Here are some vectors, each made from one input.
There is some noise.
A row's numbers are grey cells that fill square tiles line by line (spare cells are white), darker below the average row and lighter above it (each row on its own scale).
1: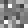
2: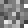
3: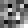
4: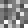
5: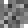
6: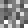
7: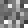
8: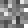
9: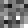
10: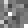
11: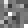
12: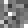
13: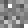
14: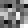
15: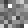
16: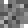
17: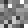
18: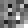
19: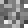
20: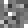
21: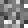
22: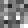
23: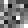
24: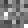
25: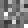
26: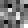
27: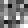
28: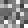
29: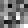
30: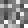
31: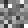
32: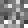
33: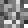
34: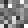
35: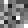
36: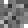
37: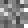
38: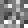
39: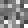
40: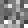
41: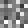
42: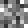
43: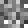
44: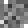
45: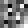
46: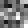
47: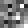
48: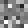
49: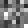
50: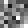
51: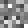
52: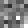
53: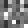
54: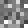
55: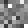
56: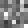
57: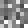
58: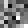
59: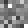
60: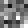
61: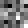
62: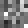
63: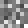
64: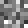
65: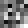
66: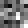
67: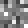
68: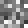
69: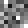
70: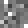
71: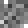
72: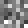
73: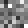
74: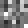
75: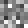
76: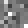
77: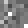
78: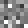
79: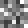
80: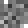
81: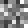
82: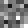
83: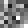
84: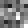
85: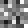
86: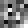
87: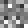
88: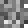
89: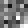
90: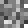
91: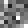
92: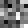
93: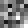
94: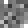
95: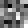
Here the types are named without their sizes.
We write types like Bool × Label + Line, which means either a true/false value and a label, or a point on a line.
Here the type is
Line.
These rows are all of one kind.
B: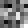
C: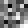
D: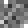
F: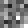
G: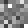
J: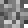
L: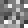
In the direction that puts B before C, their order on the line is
J, L, G, B, C, F, D.
